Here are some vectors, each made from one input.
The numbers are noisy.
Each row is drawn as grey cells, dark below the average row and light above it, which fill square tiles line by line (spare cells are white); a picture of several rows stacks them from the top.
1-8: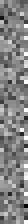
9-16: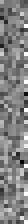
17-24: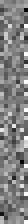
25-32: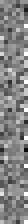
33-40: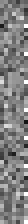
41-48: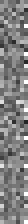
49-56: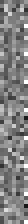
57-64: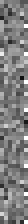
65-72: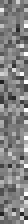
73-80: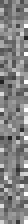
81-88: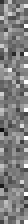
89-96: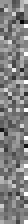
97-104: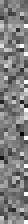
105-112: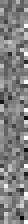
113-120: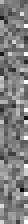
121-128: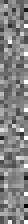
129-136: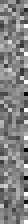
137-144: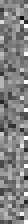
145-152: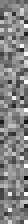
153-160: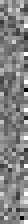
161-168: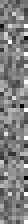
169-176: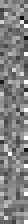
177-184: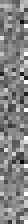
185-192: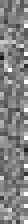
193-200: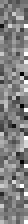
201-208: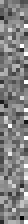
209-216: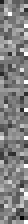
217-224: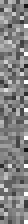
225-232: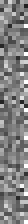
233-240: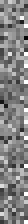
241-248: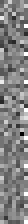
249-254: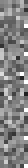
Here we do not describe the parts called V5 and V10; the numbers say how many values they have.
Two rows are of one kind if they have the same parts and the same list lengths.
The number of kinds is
3.
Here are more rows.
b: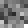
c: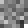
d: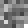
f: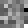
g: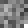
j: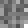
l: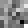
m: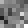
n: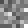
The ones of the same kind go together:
b, j, m
c, d, f, g, l
n

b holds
a node of a 9-node tree and a true/false value.
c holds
one of 8 labels and a value of V10.
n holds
a true/false value and a value of V5.
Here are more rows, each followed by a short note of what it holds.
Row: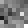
a node of a 9-node tree and a true/false value
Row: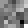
one of 8 labels and a value of V10
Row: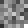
one of 8 labels and a value of V10
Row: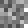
a true/false value and a value of V5
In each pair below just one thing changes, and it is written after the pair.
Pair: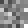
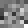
the true/false value
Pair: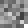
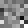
the true/false value
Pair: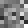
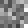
the true/false value
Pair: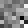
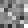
the true/false value
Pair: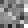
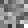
the value of V5
